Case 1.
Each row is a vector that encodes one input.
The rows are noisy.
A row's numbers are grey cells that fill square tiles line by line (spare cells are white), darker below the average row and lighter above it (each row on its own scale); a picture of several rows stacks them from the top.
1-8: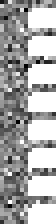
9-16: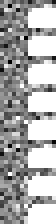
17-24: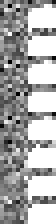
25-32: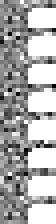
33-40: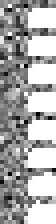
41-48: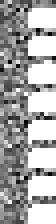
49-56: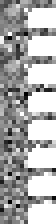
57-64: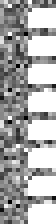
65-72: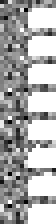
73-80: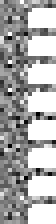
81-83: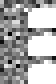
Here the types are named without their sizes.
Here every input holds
a point on a line.
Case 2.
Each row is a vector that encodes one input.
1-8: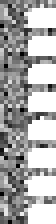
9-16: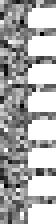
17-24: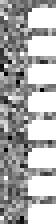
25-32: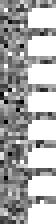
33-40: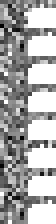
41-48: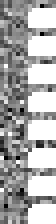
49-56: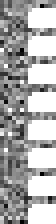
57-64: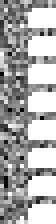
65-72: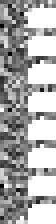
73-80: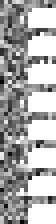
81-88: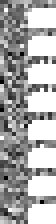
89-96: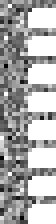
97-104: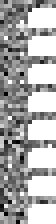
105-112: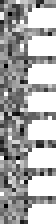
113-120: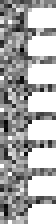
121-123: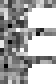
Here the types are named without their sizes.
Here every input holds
five true/false values.
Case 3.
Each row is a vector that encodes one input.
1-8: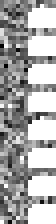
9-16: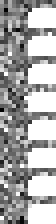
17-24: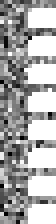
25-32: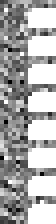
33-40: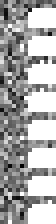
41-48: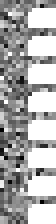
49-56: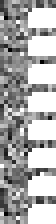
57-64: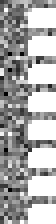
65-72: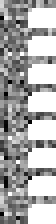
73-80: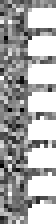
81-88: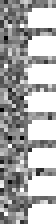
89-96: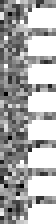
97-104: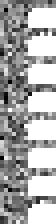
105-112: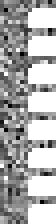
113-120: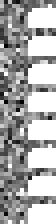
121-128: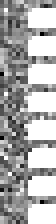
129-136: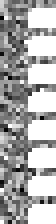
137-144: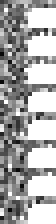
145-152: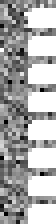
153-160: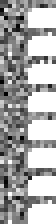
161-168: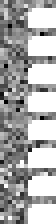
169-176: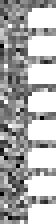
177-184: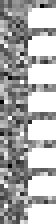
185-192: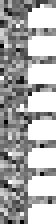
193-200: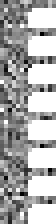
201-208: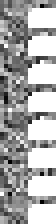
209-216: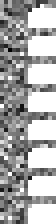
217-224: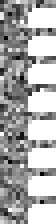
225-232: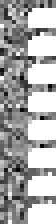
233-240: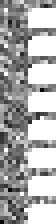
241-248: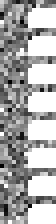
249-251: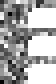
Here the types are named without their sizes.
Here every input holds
five true/false values.
